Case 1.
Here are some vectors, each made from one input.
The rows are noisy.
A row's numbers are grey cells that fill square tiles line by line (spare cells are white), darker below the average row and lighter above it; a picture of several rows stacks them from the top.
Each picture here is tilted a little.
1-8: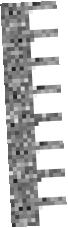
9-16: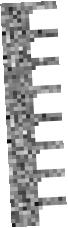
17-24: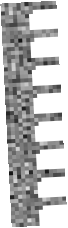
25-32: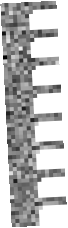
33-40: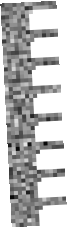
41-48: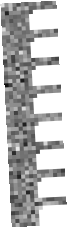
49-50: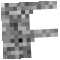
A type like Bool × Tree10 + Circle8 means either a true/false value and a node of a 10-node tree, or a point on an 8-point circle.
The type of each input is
Line9.
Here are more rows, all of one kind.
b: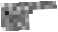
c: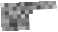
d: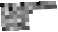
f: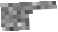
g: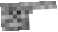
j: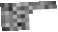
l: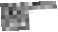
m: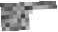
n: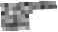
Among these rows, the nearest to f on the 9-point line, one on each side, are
b and g.
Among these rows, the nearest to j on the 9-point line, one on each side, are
d and m.
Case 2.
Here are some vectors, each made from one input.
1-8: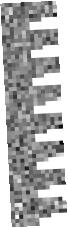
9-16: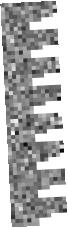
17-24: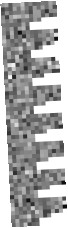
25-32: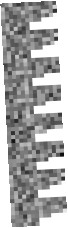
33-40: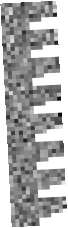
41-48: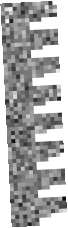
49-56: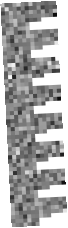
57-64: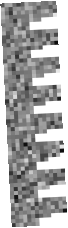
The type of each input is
Line13.
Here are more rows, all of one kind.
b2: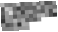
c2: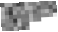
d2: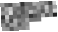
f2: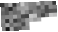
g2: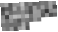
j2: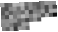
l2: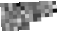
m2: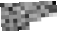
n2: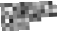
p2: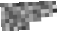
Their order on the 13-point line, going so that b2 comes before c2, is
n2, d2, b2, j2, g2, f2, m2, c2, p2, l2.
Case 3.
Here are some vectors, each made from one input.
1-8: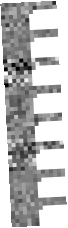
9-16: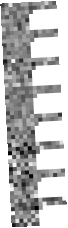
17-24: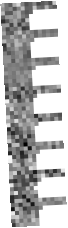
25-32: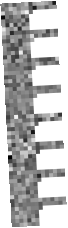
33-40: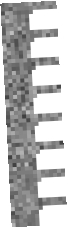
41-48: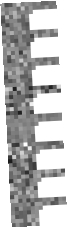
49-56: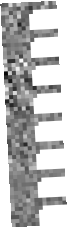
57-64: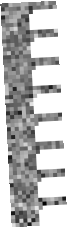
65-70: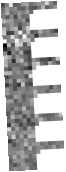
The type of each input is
Tree11.
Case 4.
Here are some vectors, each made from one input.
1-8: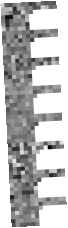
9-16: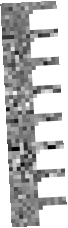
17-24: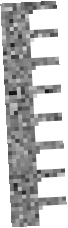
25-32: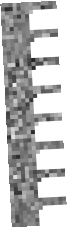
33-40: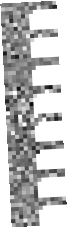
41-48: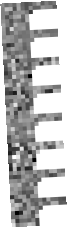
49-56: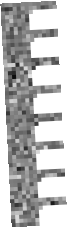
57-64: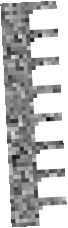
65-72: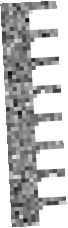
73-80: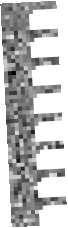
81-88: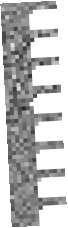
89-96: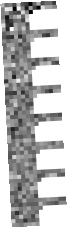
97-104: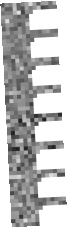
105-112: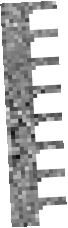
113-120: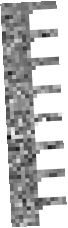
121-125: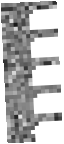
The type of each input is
Line7 × Line7.
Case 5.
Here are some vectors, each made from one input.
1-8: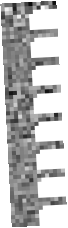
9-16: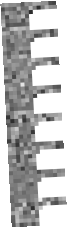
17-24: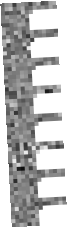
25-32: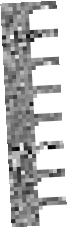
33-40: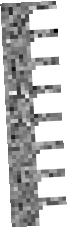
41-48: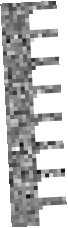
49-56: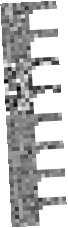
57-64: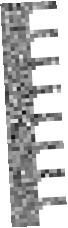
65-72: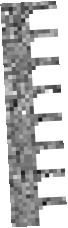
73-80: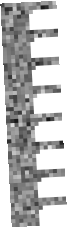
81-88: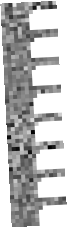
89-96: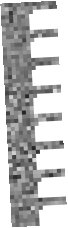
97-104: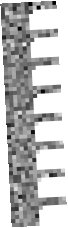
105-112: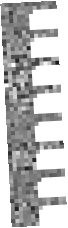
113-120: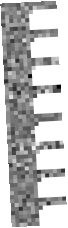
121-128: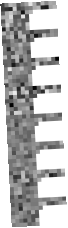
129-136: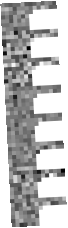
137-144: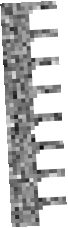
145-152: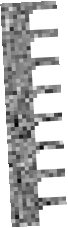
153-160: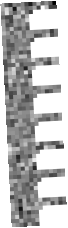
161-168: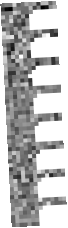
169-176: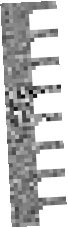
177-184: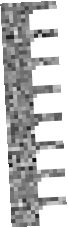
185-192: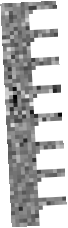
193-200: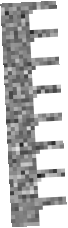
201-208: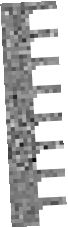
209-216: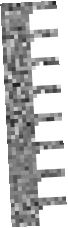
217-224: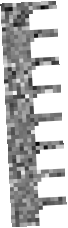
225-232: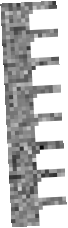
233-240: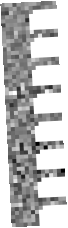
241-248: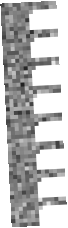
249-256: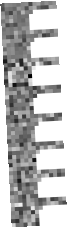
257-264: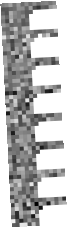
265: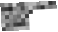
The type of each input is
Tree17 + Unit.
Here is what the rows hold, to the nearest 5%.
A few of them hold a fixed value. The rest hold a node of a 17-node tree.
